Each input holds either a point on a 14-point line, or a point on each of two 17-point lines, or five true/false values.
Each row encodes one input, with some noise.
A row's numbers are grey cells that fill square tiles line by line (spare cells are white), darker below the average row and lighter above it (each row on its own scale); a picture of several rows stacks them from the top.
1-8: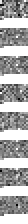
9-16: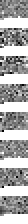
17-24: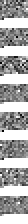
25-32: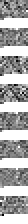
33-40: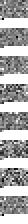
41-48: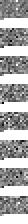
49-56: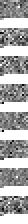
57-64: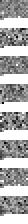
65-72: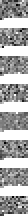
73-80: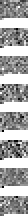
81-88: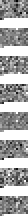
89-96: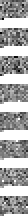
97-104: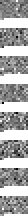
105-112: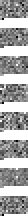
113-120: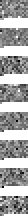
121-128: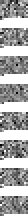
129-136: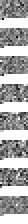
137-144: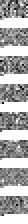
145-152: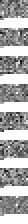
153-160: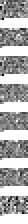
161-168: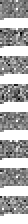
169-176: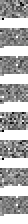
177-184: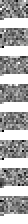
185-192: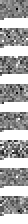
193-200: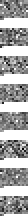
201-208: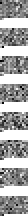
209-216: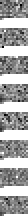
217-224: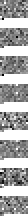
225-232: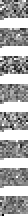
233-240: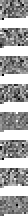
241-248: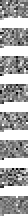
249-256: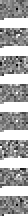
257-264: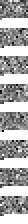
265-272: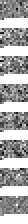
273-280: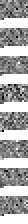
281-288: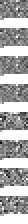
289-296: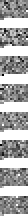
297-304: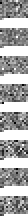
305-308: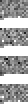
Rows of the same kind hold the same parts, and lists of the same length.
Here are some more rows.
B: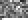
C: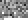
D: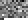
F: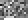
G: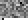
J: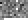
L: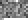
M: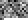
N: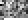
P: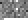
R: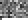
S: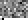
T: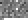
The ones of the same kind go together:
B, D, G, J, L, P, R, S, T
C
F, M, N

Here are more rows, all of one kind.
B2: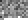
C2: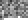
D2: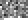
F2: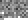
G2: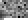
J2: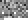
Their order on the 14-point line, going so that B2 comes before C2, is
G2, J2, F2, B2, C2, D2.
